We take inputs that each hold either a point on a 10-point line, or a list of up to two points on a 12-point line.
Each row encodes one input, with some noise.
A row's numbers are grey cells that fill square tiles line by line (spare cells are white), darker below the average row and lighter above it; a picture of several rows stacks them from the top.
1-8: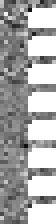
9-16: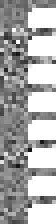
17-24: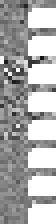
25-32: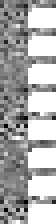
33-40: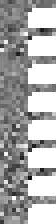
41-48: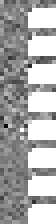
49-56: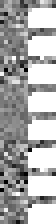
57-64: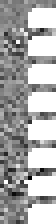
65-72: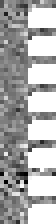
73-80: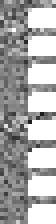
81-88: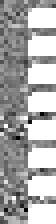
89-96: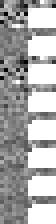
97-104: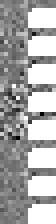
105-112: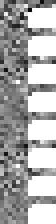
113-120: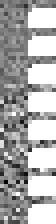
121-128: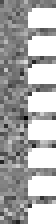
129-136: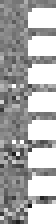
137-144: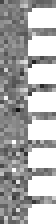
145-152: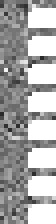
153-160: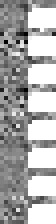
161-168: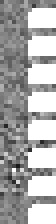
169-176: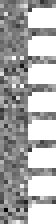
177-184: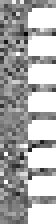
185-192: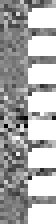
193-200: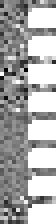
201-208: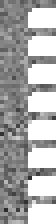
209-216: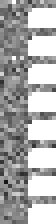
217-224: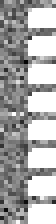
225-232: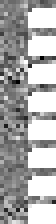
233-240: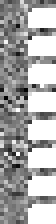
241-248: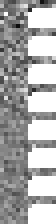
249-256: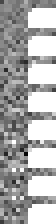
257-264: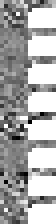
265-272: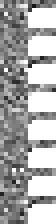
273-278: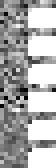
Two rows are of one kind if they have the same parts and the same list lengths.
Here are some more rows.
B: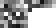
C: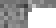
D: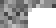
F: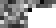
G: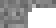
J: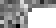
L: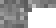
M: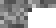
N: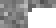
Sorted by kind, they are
B
C, F, G, L, M
D, N
J

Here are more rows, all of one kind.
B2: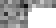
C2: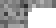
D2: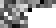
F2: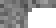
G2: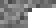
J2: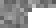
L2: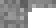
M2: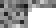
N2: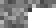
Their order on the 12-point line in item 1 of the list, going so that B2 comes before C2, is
B2, J2, L2, C2, N2, M2, D2, G2, F2.
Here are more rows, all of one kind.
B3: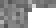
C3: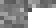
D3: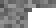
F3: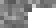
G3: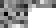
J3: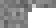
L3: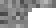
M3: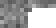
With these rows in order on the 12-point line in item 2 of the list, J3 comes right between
B3 and C3.
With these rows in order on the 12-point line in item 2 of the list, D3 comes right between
B3 and L3.
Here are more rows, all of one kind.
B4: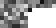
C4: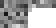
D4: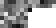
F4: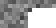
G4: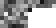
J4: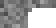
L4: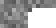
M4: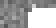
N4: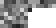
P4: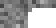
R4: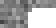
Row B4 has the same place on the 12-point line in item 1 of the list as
G4, L4 and R4.
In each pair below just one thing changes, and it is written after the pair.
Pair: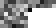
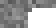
the place on the 12-point line in item 2 of the list
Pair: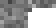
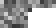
the place on the 12-point line in item 1 of the list
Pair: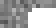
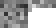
the place on the 12-point line in item 1 of the list
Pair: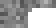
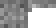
the place on the 12-point line in item 1 of the list
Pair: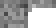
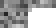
the place on the 12-point line in item 1 of the list
